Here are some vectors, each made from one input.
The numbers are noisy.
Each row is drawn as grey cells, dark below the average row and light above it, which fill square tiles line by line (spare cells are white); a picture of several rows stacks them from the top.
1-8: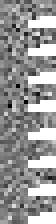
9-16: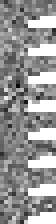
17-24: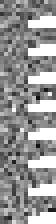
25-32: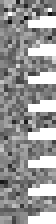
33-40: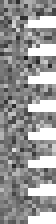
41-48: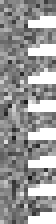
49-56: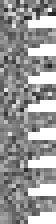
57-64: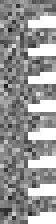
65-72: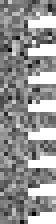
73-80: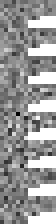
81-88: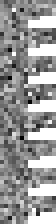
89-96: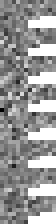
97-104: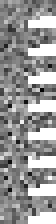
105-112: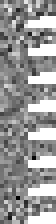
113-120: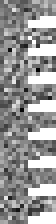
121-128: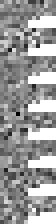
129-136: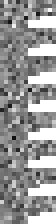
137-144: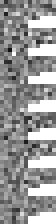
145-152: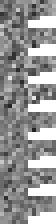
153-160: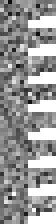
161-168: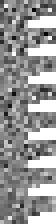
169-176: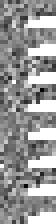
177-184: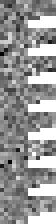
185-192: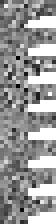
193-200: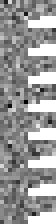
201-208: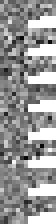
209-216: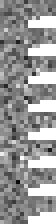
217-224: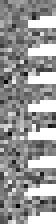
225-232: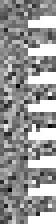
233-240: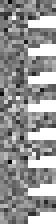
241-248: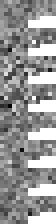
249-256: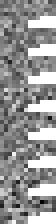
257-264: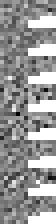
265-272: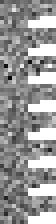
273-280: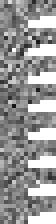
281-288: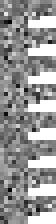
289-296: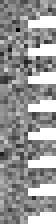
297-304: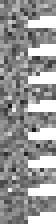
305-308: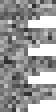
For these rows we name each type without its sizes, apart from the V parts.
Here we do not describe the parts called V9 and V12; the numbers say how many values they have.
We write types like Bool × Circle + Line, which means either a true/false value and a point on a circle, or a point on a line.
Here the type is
(Bool × Circle + V9) × V12 + Label.
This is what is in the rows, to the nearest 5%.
About 30% of them hold a label. The rest hold a value of V12, together with either a point on a circle and a true/false value, or a value of V9.
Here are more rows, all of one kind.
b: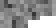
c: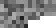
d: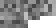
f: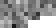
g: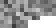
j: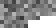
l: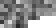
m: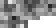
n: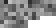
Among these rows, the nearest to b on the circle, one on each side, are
c and m.
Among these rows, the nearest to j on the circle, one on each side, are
d and l.
